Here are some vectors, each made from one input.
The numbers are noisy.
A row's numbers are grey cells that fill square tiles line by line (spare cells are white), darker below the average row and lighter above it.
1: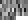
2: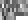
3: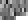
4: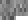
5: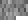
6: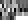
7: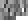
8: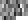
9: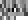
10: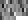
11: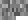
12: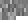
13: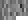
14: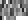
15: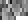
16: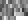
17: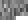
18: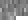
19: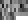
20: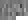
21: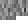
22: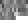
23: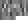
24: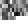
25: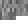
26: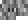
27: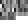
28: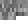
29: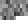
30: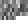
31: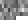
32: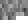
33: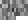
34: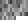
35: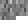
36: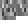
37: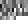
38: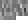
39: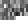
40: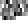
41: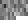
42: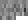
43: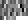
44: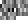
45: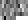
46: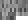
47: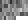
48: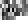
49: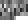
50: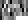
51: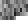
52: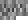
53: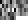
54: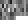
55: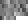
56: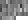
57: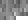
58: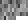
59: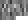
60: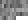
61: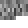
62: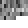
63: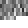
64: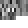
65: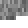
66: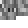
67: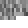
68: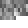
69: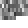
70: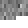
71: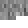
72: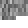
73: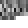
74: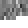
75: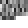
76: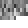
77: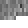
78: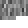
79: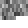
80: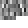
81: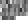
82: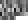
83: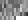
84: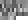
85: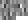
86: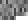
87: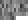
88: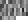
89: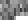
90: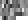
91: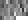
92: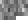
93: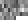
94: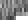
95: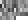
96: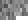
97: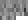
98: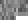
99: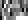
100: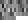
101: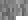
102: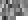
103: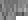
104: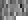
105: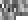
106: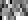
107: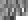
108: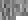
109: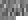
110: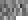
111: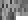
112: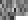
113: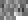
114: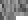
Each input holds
a point on a 10-point line, together with either a point on an 8-point circle, or a fixed value.
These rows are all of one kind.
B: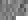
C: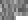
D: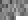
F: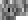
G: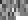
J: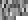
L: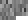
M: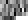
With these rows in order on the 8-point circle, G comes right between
C and F.
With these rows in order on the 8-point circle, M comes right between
F and L.
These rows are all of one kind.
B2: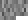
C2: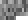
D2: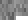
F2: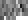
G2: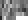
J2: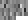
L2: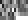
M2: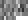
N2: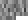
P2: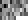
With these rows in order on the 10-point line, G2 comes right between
J2 and N2.
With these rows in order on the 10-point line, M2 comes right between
F2 and L2.
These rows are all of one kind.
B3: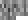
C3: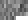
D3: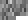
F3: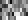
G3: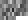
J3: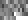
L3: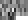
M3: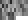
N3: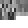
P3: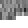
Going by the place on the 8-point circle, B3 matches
F3, L3, M3 and N3.
